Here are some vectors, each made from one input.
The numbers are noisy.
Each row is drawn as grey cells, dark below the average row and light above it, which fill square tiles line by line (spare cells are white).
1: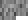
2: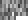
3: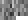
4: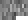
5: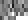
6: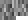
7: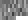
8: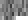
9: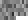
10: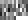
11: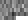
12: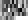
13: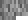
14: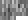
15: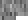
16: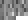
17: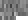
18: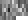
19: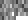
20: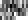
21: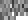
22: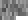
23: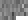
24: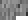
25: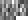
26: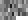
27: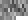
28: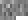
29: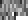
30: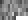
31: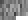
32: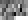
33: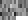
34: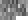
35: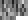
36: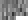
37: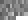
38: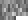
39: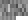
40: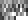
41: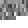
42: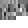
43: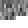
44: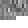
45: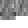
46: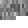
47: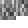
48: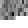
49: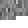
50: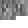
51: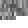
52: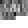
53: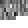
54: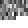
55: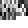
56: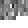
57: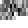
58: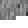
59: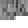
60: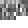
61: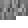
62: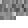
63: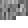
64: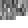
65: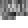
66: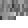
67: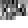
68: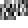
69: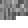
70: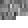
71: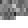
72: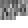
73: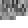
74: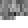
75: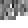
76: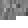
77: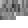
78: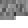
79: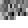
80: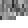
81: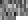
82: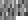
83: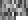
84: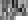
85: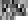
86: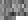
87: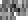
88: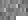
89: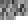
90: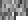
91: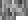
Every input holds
one of 6 labels, together with either one of 6 labels, or three true/false values.
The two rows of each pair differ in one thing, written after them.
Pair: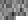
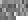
the label
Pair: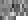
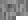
one of the three true/false values
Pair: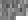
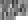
one of the three true/false values
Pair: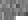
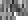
one of the three true/false values
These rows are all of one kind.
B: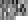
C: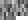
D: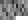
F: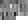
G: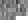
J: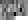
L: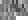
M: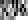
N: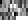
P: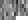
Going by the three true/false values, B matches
F and N.
